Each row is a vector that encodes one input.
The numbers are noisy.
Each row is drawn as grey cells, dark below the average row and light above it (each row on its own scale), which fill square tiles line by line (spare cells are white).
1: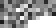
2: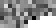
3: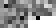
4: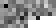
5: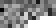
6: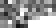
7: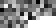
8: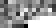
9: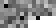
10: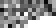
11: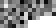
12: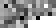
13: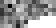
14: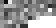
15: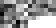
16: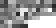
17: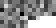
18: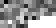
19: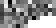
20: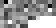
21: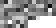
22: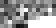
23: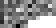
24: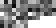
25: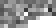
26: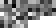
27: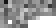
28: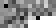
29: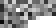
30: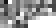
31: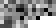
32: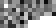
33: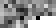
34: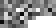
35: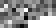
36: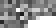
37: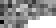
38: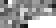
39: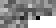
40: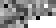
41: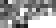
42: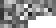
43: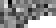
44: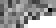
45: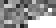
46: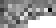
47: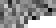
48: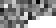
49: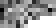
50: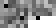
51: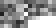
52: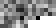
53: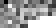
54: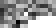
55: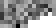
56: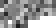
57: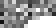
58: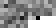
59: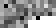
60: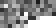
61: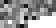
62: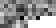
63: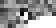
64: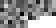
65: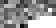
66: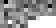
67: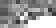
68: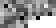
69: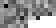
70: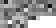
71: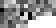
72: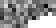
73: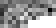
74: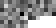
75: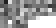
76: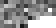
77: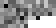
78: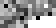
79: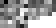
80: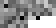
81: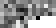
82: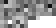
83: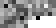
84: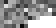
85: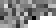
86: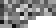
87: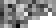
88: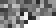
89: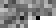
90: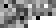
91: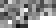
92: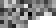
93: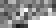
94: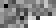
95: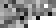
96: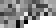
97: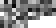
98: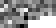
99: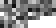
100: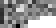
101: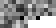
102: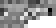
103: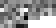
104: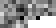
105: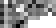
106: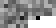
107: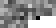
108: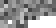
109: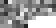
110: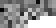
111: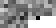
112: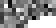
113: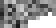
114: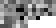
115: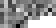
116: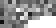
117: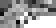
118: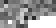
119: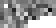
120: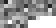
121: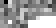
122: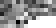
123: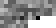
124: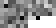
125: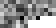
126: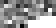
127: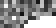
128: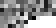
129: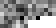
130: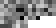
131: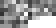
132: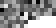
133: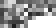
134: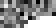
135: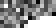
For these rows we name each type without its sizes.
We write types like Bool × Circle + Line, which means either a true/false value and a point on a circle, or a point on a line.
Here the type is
List(Line).
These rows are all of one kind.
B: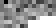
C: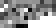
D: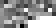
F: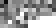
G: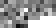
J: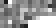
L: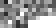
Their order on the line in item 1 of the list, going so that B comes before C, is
D, B, J, F, L, G, C.
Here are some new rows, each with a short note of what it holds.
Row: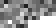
a list of two items
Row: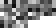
the empty list
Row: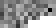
a list of three items
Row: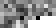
a list of one item
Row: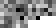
a list of one item
